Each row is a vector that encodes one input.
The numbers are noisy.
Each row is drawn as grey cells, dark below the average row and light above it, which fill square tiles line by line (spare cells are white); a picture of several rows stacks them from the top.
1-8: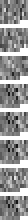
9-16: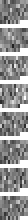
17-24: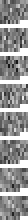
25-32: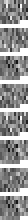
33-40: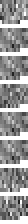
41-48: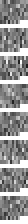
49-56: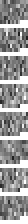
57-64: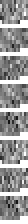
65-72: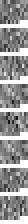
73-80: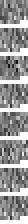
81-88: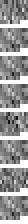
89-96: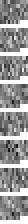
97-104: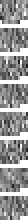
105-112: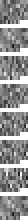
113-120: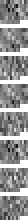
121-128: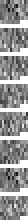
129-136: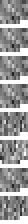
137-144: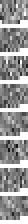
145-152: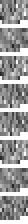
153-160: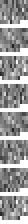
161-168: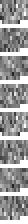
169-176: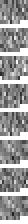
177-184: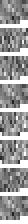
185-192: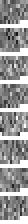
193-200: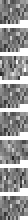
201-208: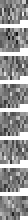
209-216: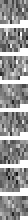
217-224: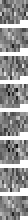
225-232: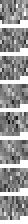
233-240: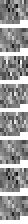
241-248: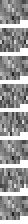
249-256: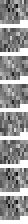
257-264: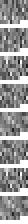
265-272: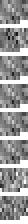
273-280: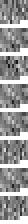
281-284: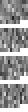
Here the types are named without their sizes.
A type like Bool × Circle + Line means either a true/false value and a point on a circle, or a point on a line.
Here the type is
Label.
